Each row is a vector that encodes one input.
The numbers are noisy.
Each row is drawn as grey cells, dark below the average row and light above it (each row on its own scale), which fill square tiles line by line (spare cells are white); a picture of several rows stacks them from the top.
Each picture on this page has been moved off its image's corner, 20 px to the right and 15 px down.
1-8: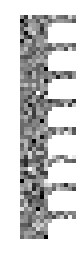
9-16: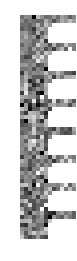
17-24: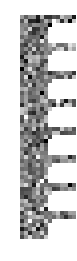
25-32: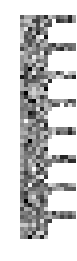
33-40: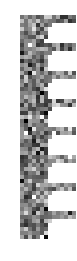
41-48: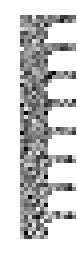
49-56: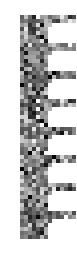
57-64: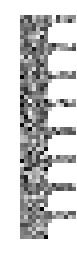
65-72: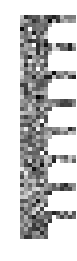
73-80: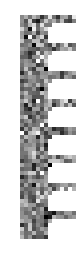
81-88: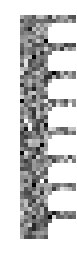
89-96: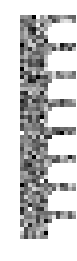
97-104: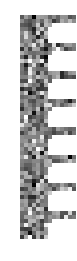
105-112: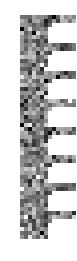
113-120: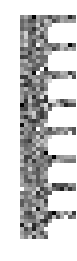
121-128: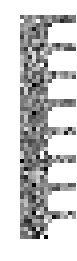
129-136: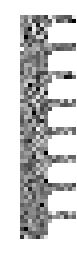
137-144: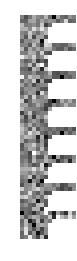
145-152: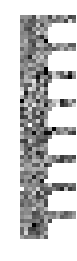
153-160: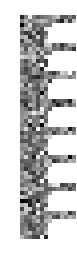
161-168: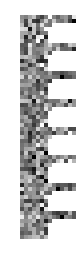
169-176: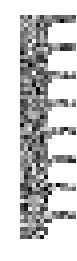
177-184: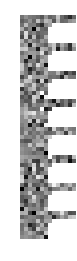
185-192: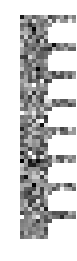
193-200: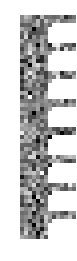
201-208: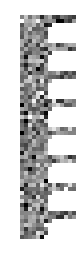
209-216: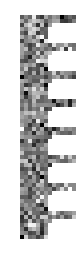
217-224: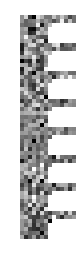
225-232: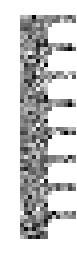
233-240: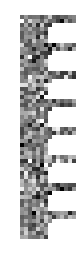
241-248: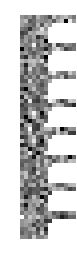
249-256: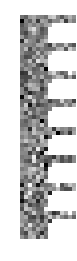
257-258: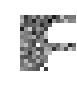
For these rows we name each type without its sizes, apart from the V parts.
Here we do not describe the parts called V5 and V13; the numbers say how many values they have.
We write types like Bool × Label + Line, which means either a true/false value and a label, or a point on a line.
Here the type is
Label × Label × V5 × V13.
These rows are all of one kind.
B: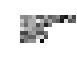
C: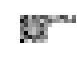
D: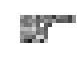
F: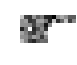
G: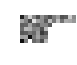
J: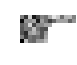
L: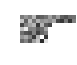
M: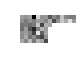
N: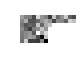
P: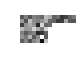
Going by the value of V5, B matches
F and G.
